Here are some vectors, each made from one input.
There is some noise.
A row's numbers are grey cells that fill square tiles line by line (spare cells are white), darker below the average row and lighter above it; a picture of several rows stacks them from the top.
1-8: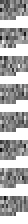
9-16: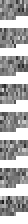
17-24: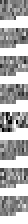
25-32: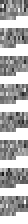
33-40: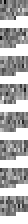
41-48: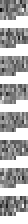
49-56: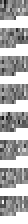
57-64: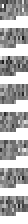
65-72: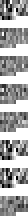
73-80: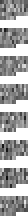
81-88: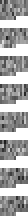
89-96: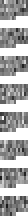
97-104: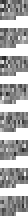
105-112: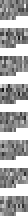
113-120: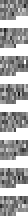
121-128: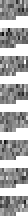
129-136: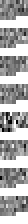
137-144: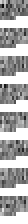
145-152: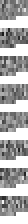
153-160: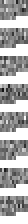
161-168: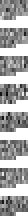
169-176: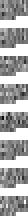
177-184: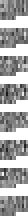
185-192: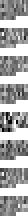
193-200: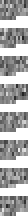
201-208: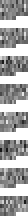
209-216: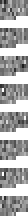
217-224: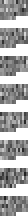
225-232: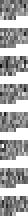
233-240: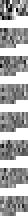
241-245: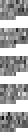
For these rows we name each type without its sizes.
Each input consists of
a list of points on a line.
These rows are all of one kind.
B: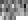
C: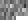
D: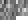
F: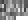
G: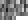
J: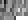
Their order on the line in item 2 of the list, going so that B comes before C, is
B, J, F, C, G, D.
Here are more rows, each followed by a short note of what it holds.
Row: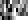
the empty list
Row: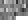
a list of one item
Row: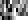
the empty list
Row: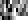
the empty list
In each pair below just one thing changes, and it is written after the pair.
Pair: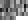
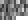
the place on the line in item 2 of the list
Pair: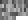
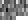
the place on the line in item 1 of the list
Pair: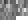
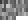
the place on the line in item 1 of the list
